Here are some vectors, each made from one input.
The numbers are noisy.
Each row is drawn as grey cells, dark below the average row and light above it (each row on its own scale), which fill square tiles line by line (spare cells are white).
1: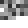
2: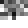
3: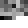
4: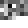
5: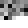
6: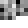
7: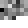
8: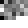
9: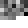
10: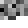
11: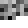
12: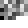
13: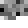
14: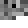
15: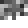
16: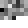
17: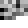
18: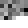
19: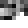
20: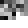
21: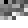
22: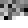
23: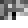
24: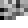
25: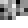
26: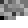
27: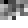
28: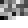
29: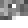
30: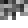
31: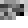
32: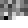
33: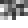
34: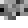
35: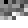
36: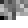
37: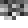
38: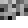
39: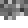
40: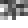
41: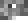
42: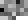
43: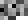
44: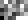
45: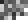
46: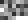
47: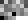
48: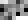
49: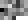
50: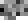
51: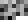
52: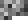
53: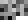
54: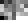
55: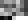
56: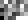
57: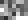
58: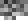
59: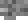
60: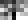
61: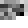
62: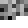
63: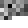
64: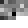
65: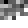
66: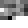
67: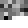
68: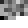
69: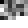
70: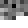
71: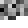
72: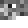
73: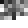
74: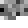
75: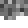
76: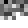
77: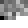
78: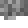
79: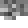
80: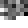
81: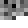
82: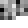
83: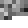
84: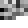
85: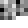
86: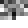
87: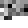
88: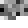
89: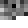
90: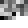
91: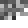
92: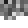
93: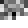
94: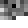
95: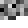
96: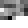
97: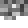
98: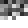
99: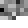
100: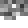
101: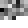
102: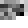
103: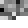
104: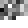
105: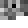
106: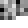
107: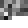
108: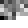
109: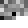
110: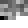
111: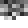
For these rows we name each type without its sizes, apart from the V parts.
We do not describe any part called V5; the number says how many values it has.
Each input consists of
a list of items, each a true/false value and a value of V5.
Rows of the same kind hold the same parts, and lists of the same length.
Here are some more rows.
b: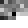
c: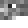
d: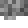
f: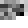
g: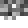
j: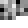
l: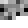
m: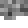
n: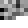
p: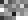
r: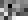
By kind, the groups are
b, c, d, g, m, p, r
f
j, l, n

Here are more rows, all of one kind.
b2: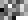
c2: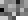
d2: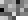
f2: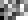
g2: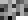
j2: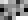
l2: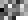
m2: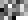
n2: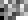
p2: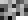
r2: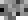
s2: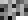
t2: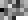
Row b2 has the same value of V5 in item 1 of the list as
f2, l2, m2 and n2.
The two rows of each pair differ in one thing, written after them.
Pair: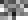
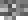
the value of V5 in item 1 of the list
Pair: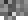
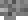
the value of V5 in item 2 of the list
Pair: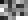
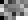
the value of V5 in item 1 of the list
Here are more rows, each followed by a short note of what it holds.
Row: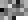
a list of one item
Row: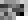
the empty list
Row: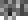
a list of two items
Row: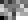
a list of two items
